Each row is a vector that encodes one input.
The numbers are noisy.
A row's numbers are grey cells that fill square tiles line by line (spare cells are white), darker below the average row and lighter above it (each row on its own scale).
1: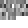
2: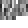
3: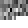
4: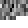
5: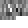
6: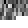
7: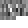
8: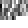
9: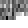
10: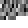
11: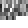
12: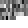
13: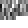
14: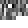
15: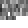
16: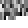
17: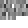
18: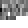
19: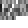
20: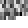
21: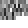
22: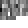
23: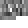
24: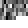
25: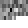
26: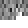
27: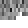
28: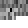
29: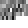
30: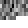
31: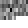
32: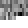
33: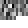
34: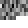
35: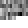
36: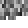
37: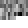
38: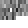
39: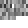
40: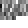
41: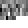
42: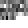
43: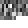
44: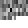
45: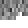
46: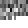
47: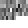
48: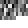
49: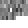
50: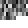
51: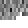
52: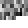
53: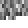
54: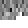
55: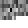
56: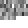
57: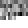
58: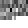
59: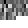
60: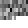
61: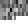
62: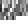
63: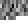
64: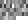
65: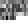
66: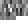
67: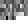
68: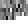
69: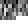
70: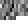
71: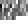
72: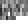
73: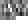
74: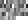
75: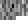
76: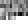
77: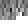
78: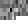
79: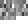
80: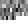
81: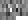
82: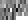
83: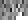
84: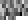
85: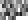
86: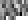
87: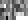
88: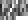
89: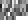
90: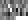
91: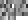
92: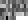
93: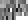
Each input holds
a point on a 6-point circle and a true/false value.
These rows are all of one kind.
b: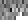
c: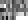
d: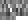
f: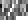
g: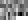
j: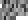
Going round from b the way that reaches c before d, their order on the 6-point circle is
b, f, c, d, j, g.
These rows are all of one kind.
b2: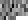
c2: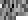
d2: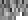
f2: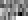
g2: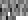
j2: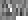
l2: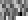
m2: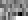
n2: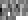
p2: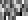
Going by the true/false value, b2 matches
c2, d2, g2 and n2.
